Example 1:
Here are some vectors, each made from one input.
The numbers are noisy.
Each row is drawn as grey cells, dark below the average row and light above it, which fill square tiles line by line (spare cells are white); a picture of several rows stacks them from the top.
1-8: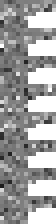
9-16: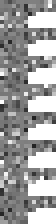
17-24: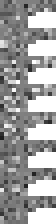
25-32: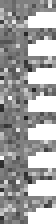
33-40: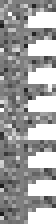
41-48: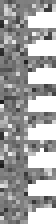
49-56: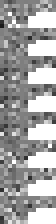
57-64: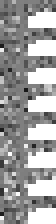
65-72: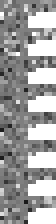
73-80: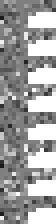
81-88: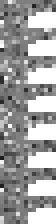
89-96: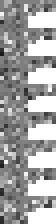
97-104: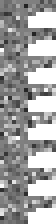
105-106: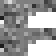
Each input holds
four true/false values, together with either a point on a 9-point circle, or a fixed value.
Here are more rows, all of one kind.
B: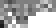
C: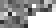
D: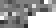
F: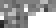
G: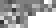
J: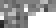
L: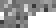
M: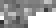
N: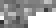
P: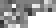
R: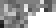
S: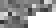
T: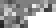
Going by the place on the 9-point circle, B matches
G and P.
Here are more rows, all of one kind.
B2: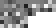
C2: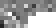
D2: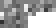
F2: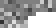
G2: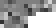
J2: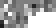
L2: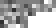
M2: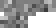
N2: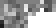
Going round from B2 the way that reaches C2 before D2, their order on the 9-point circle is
B2, F2, L2, C2, J2, N2, D2, M2, G2.
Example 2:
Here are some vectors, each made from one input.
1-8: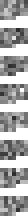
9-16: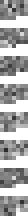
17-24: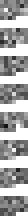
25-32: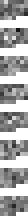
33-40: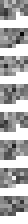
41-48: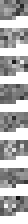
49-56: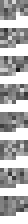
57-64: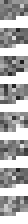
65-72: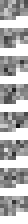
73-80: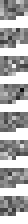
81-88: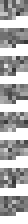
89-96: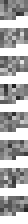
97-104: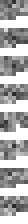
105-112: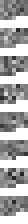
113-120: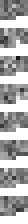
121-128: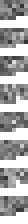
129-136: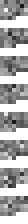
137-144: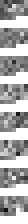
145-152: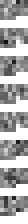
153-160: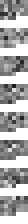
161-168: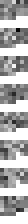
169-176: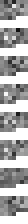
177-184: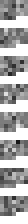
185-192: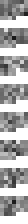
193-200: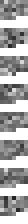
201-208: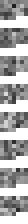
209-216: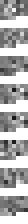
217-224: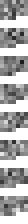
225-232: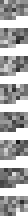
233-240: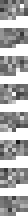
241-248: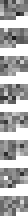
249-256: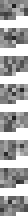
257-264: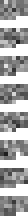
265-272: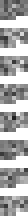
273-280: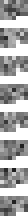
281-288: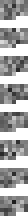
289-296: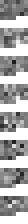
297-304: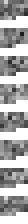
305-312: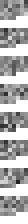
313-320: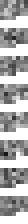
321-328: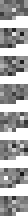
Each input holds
a point on a 20-point circle and a point on each of two 3-point lines.
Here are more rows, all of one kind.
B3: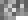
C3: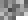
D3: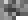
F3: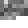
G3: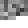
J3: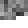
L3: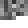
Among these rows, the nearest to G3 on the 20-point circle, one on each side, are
B3 and F3.
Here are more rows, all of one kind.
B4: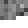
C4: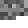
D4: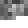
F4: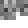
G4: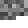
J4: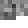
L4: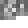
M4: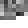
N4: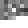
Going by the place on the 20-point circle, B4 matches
C4, G4 and M4.
